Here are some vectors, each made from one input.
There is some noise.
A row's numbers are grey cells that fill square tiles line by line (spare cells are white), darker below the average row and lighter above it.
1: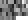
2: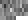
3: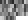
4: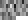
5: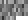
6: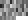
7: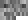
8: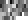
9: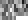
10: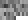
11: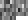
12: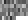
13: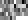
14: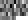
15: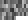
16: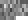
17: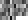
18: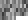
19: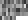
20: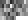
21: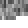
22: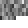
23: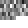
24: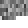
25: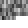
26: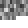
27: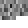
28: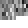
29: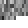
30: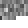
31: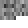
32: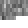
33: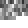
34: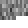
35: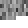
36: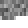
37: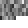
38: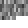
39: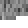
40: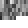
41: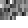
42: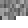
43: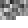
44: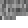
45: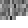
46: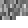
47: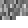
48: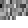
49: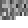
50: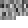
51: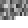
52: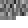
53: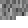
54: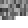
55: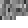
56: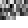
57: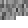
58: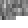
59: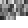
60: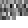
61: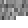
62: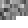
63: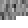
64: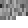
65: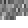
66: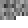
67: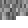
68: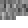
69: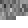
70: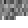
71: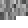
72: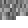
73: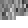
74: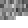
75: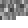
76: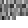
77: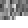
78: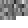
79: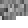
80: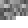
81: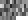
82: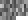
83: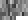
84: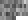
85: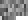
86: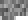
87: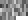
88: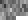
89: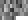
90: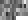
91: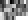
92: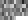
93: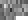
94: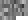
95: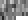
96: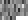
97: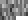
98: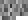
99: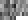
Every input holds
five true/false values.
